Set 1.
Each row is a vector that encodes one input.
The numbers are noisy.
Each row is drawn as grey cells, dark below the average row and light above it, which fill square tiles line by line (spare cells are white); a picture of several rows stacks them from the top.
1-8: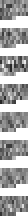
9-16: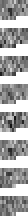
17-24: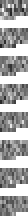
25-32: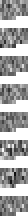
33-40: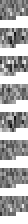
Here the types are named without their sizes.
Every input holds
a point on a line.
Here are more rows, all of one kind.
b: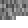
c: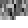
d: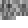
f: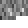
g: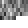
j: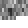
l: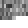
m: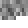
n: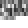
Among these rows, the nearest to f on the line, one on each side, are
b and g.
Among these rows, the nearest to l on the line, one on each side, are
b and d.
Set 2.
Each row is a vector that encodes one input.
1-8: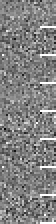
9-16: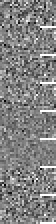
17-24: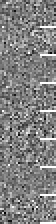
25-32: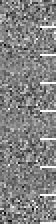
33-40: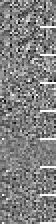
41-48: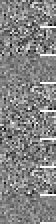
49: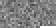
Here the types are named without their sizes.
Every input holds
a node of a tree.
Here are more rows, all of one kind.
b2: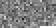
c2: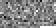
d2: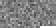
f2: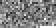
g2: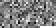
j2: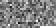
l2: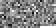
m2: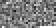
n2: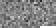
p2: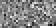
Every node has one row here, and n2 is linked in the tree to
c2, d2 and p2.
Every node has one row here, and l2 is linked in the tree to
c2.
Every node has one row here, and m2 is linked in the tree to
b2.
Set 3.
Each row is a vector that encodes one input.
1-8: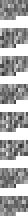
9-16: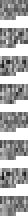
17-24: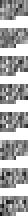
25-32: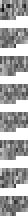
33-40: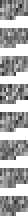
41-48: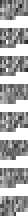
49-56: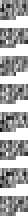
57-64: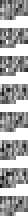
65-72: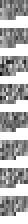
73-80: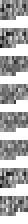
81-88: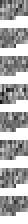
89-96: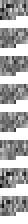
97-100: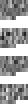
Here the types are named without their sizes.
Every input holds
a point on a line.
